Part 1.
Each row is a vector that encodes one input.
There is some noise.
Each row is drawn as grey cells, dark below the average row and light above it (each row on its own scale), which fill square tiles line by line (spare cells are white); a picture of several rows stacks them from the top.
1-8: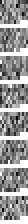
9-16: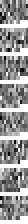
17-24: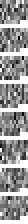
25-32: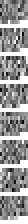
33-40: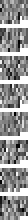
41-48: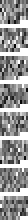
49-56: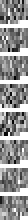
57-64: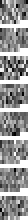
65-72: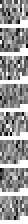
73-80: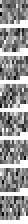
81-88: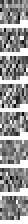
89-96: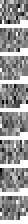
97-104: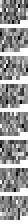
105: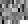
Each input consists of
a node of each of two 9-node trees and three true/false values.
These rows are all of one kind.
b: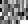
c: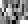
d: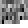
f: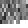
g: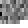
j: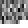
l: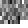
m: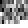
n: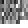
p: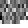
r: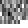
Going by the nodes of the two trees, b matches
j, n and p.
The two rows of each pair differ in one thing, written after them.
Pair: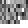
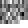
one of the three true/false values
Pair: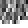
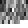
the node of one of the two trees
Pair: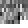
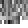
the node of one of the two trees
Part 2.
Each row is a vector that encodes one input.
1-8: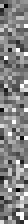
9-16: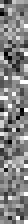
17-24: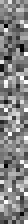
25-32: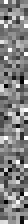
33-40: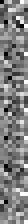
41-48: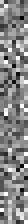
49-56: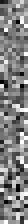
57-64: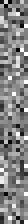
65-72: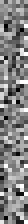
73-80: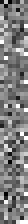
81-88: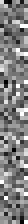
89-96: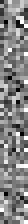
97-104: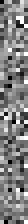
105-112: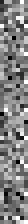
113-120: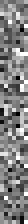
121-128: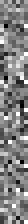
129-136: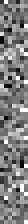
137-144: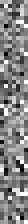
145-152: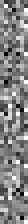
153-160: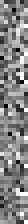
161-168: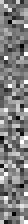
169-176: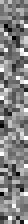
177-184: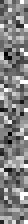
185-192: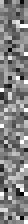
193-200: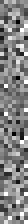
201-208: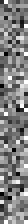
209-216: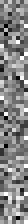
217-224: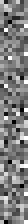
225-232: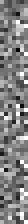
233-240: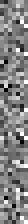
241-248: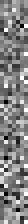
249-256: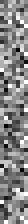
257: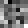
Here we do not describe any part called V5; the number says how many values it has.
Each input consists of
a true/false value, together with either a node of a 17-node tree, or a value of V5.
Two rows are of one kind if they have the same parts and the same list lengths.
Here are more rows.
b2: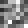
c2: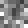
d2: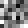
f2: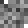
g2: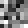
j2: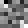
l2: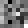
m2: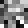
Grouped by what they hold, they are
b2, c2, j2, m2
d2, f2, g2, l2

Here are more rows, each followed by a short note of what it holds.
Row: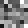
a true/false value and a value of V5
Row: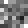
a true/false value and a value of V5
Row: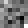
a true/false value and a value of V5
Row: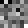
a true/false value and a value of V5
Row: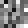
a node of a 17-node tree and a true/false value
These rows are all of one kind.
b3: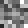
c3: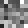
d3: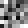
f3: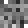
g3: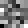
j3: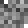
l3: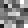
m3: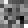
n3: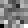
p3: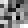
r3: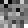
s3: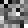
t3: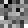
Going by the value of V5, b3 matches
c3, g3, l3 and n3.
